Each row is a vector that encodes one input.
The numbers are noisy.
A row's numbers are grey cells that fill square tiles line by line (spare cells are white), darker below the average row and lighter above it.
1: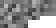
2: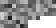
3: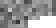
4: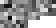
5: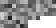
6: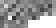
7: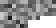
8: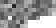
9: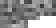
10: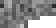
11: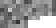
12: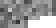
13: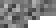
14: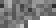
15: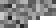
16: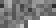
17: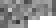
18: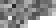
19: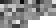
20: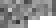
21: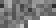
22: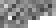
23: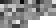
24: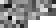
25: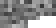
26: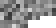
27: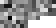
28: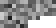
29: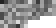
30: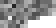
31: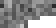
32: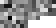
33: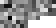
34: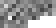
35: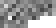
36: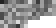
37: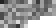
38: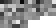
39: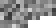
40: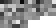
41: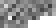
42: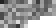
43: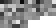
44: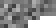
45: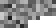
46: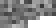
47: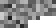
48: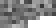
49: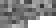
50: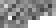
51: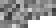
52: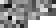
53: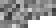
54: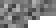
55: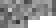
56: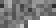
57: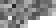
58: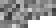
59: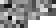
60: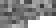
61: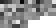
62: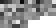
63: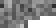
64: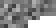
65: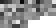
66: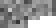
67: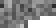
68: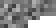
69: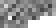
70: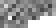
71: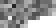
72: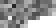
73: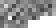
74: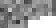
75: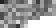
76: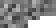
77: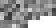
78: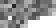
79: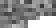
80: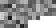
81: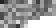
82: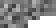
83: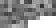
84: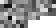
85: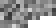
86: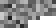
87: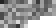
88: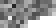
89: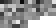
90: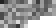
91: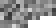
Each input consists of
a point on an 11-point line.
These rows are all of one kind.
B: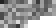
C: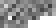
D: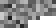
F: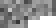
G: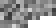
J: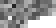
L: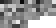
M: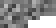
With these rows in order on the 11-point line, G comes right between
D and F.
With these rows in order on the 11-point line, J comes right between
B and C.
